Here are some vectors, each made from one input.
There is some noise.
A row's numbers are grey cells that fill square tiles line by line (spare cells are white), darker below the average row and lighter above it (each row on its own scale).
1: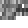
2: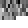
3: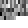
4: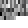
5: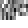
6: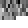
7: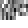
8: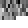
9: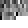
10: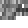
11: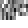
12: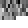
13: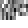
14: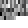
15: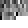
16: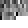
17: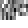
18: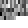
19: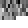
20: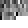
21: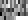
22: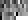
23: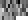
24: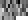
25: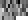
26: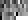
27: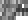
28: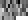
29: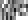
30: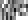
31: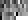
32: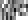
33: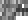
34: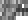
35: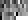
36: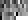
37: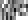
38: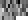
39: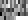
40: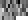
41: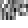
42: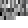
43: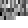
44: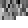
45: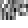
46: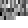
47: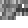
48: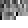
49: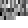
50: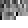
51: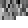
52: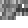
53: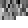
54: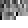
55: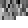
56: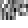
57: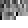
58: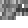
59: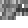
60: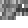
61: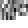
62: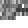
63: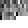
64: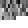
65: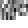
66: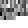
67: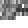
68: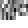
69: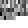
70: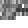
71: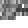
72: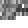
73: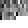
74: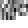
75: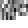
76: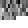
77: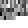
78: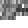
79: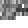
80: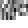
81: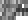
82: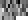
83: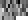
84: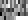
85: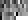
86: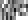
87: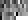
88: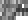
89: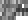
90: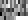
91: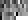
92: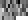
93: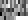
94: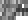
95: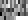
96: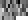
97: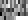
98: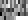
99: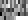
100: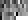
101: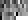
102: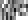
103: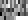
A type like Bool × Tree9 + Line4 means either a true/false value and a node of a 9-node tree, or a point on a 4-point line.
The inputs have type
Label5.
